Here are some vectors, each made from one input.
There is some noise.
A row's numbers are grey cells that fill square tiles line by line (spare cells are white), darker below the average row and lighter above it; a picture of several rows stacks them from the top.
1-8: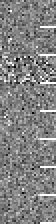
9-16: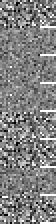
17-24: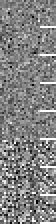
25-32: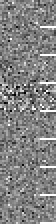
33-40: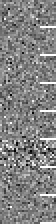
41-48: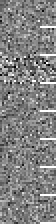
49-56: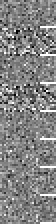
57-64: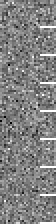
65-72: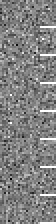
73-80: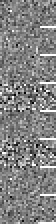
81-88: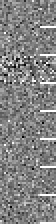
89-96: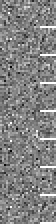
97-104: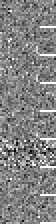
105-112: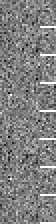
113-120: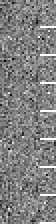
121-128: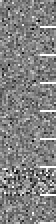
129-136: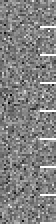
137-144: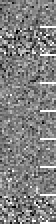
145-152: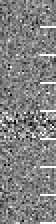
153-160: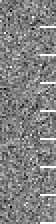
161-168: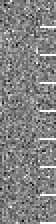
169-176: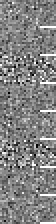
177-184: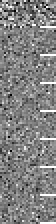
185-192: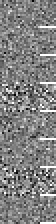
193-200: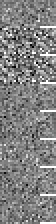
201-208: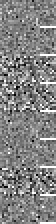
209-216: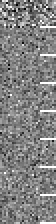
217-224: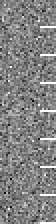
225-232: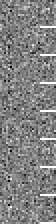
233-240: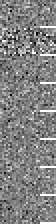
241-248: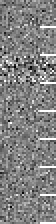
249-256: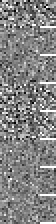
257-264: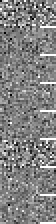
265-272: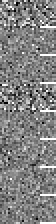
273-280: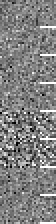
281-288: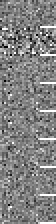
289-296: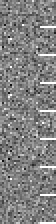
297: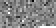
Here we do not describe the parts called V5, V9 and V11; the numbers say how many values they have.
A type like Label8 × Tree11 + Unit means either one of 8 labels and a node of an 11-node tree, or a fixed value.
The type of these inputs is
Bool × Bool × Bool × Bool × (Line6 × V5 × V9 + Line10) + V11.
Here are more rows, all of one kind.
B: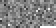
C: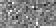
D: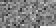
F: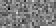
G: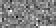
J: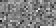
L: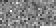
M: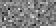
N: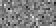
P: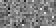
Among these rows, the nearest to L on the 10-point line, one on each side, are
G and P.
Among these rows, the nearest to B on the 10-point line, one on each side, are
C and F.
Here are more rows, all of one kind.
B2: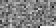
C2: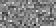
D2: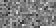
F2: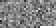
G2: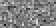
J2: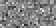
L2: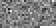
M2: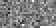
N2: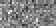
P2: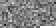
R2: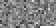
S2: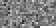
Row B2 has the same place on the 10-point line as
C2 and P2.
